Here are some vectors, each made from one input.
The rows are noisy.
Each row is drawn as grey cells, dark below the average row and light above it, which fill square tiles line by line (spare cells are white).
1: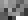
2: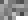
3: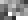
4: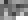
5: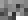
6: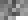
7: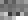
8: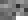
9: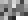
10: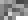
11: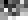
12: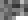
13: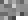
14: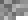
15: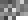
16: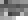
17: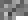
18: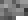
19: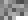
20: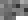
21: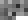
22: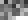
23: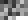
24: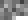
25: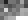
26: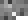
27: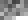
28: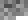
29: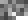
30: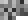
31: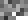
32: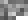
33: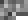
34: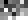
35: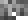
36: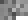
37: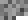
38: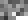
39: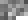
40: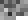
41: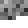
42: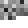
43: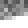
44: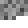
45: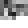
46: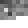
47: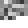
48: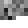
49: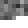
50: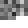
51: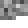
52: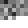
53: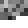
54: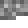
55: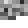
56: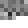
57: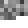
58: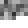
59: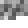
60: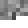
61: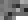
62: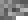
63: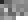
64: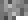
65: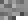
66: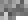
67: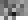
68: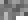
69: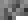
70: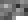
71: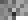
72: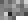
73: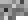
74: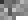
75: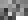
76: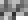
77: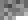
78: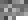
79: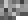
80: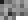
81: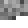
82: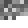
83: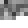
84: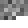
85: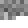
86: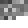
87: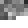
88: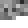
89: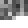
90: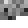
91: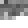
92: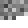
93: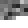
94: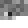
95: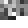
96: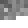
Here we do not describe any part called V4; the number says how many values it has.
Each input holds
one of 5 labels and a true/false value, together with a list of up to two values of V4.
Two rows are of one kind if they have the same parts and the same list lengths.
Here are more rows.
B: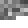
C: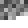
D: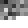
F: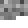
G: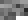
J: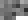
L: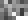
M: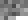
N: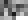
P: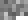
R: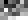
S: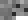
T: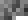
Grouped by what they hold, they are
B, C, D, J, M, N, R, T
F, G, L, S
P

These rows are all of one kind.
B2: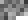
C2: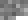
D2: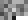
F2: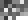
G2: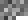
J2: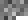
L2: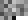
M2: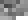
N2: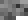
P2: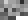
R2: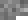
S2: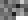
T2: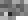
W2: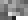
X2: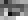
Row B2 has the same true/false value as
C2, M2, T2 and X2.
